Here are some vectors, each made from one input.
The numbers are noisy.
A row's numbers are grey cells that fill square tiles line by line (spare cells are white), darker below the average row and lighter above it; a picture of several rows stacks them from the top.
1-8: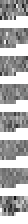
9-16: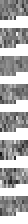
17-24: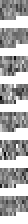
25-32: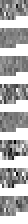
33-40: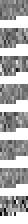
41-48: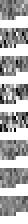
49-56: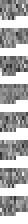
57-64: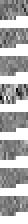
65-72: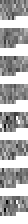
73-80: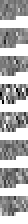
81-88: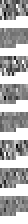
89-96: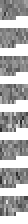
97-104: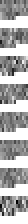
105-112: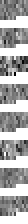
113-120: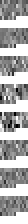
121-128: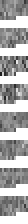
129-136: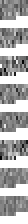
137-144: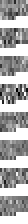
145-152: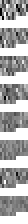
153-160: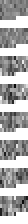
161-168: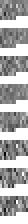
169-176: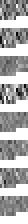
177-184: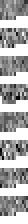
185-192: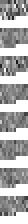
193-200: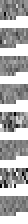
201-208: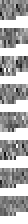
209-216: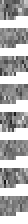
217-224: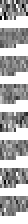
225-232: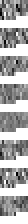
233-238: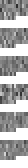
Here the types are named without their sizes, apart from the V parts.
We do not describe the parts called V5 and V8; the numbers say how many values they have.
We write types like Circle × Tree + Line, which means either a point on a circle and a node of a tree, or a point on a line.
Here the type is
Tree × (Tree + V5) × V8 + Unit.
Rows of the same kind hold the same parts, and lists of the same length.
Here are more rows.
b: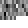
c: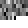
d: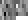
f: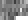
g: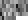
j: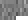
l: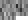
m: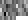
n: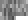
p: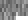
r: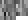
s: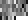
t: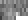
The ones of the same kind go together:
b, d, f, g, m, n, r
c
j, l, p, s, t

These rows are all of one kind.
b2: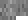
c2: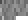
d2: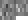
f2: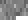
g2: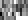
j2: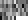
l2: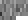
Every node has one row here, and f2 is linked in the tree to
c2 and g2.
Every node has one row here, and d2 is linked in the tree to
j2.
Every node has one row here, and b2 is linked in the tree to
g2 and l2.
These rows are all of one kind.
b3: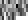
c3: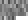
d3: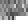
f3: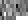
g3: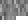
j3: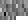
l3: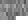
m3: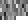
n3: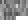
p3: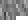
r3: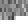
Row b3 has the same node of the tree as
c3 and r3.
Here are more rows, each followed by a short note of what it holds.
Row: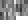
a node of each of two trees and a value of V8
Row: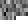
a fixed value
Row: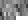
a node of each of two trees and a value of V8
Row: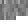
a node of each of two trees and a value of V8
